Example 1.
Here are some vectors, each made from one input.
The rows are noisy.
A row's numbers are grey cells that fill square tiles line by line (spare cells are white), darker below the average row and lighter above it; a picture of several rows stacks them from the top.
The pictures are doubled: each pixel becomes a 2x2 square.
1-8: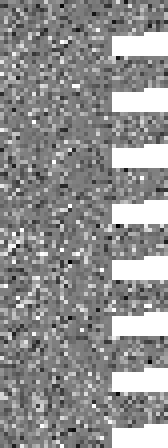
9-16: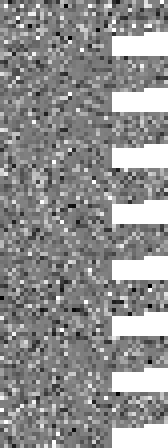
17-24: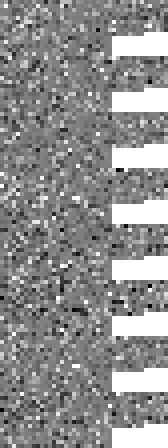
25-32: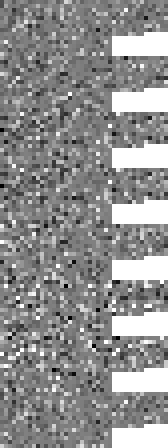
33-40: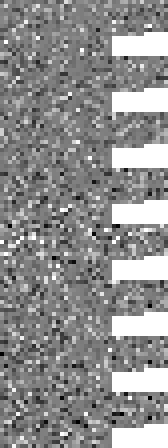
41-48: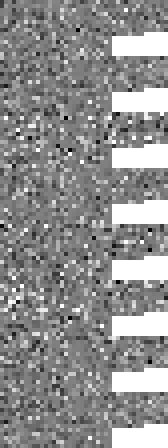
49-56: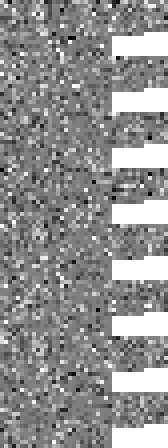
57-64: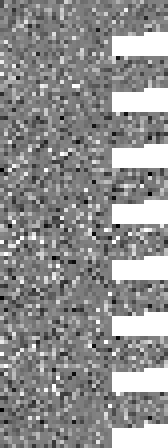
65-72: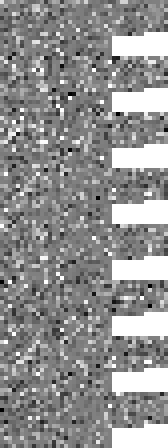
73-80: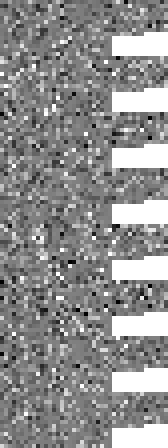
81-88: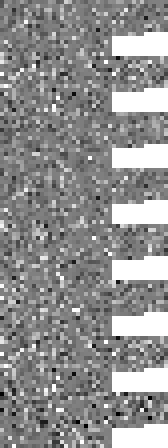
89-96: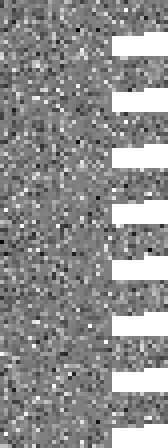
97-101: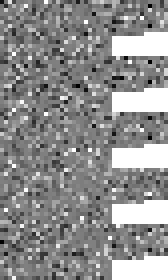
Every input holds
one of 4 labels and a point on a 9-point line.
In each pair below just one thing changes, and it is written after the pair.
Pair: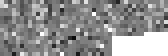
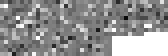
the label
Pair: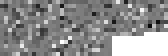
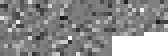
the place on the 9-point line
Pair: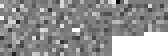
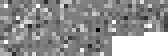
the label
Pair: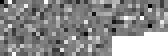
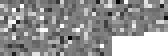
the place on the 9-point line
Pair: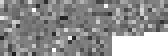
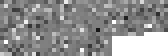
the label
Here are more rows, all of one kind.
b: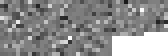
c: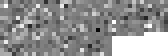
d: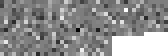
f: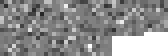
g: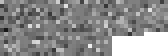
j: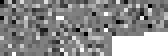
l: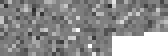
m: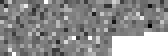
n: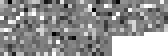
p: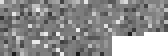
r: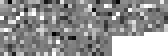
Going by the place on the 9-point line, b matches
d, f and g.
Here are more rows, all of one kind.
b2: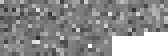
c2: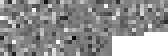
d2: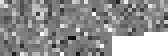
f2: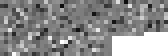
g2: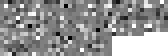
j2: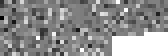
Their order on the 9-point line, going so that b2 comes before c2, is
f2, j2, b2, c2, d2, g2.
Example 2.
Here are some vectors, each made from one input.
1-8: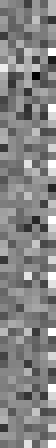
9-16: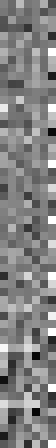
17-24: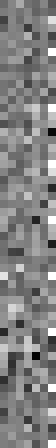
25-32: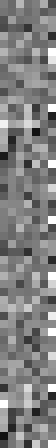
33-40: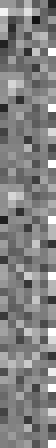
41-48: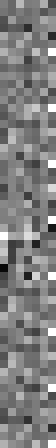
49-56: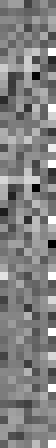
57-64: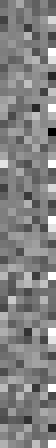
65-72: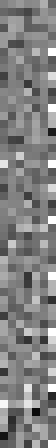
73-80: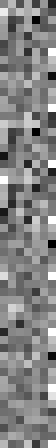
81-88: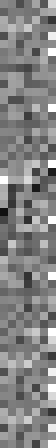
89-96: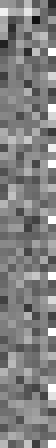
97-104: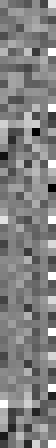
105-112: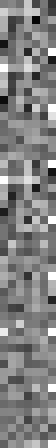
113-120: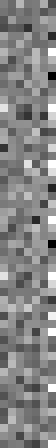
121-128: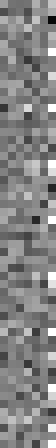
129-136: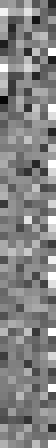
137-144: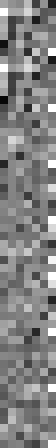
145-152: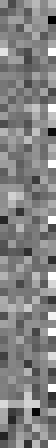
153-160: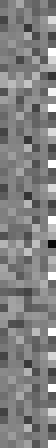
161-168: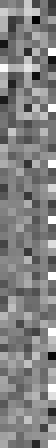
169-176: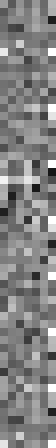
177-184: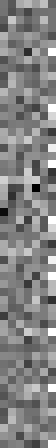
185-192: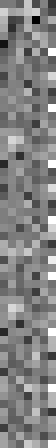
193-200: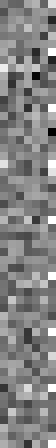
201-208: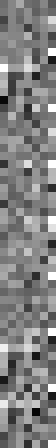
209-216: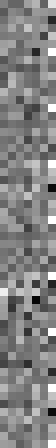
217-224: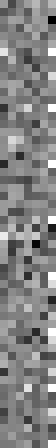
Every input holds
either a fixed value, or a point on a 3-point line and a point on a 4-point line, or four true/false values.
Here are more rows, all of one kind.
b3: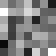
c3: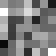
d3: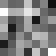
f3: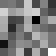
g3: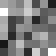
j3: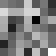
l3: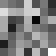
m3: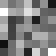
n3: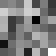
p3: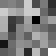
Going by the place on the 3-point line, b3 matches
c3, g3 and m3.
